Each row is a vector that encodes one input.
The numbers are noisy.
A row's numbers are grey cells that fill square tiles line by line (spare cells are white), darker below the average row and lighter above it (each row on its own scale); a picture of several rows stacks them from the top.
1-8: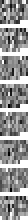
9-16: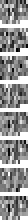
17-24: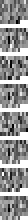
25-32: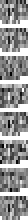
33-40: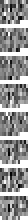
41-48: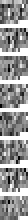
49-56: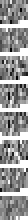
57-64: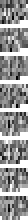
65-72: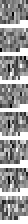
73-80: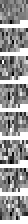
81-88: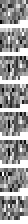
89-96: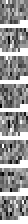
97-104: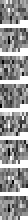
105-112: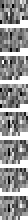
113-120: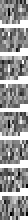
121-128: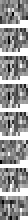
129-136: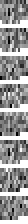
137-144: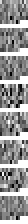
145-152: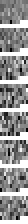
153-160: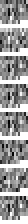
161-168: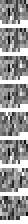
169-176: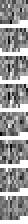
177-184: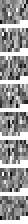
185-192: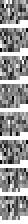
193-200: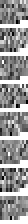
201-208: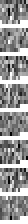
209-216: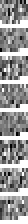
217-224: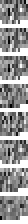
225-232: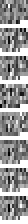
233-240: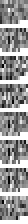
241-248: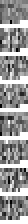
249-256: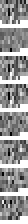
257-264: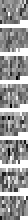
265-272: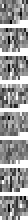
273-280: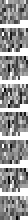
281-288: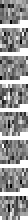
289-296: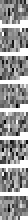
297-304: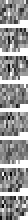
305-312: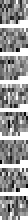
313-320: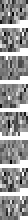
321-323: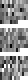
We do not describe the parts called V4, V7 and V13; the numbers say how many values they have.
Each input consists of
either a fixed value, or a node of each of three 8-node trees, or a value of V4, a value of V7 and a value of V13.
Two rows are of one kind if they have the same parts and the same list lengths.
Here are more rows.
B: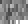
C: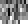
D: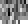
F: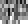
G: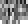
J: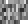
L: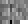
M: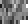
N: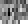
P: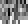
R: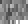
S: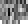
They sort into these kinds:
B, R
C, D, F, G, N, P, S
J, L, M

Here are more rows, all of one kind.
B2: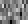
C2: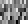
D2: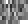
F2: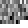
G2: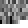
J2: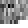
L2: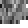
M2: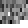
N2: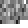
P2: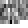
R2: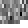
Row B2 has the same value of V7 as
C2, F2 and R2.
